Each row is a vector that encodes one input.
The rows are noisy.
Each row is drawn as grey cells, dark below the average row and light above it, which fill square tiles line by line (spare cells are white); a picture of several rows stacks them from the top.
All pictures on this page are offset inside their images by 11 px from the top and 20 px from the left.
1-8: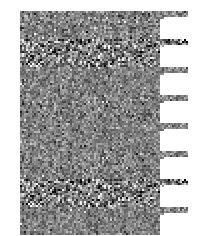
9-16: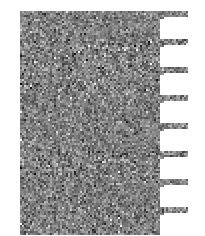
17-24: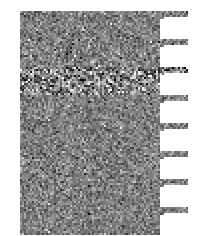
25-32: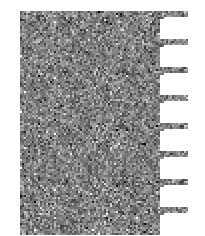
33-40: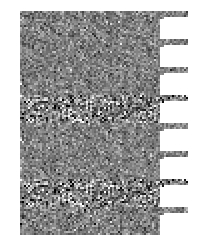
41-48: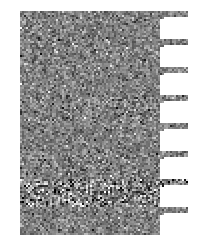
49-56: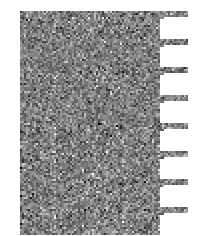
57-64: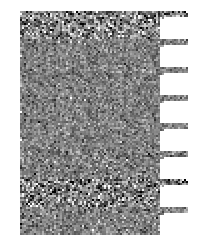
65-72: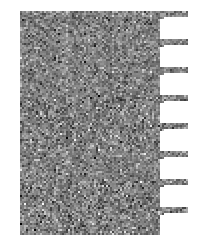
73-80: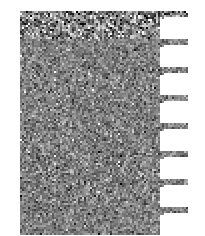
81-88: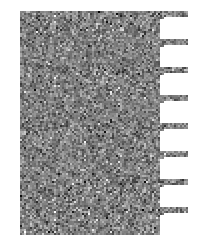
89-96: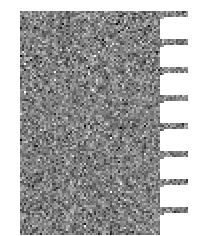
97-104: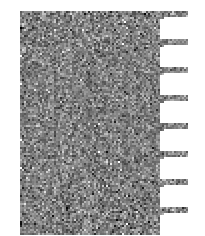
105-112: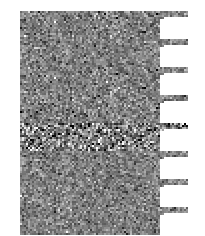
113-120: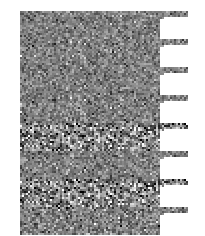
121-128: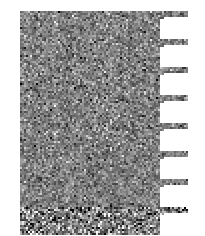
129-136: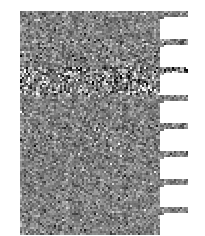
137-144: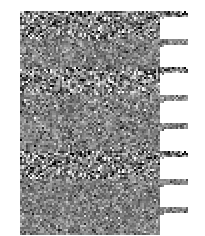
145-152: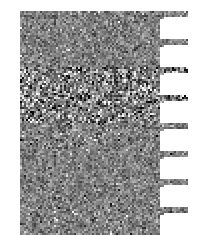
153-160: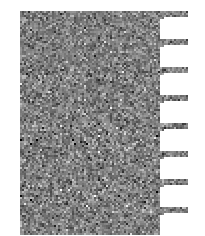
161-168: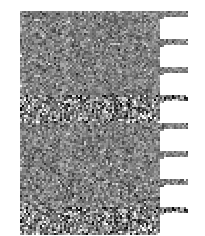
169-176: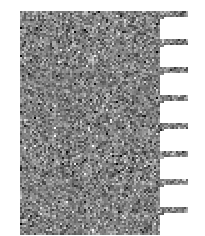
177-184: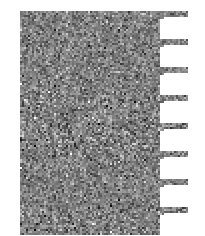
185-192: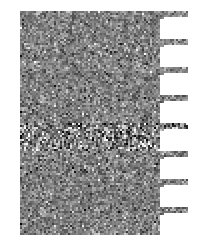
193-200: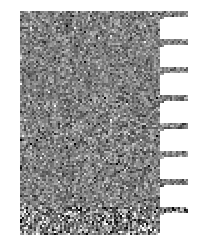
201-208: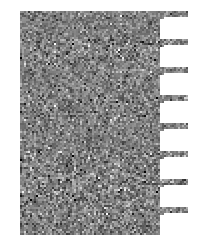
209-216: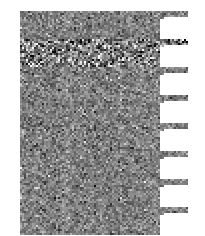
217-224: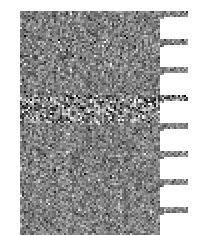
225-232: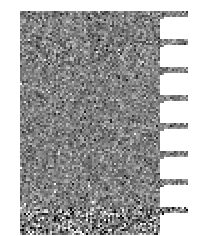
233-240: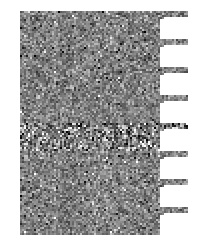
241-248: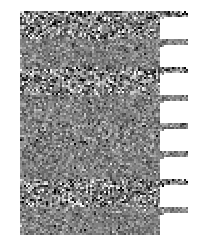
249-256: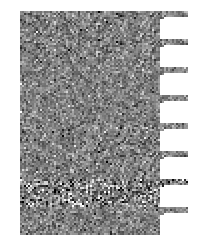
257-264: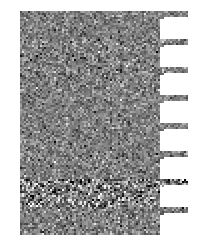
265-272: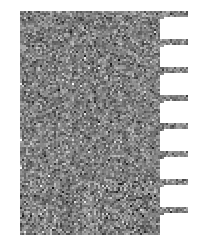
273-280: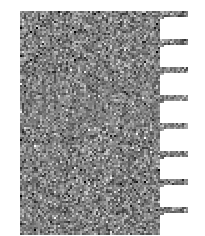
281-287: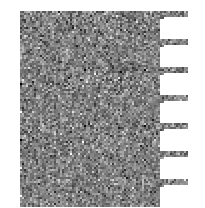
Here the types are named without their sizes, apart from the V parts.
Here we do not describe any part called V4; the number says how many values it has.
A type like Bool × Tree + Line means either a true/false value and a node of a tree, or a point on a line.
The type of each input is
(Bool × Bool × Bool + Circle) × Line + V4.
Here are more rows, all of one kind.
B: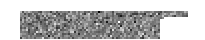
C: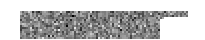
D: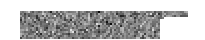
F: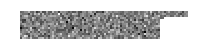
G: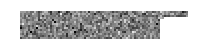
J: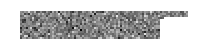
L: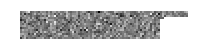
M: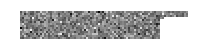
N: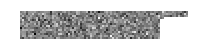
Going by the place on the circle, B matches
D and L.
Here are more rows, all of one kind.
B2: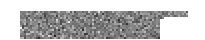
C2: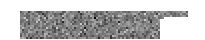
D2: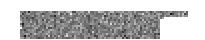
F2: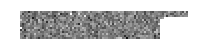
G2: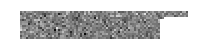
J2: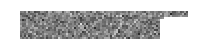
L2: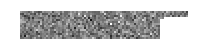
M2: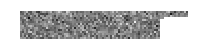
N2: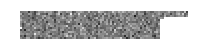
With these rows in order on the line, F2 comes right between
L2 and N2.
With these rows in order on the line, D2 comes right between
B2 and C2.
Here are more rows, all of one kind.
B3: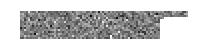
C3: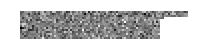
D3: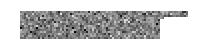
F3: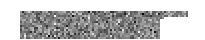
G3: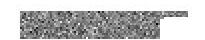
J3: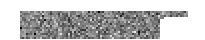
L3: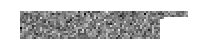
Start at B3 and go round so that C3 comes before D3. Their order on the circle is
B3, F3, L3, C3, G3, D3, J3.
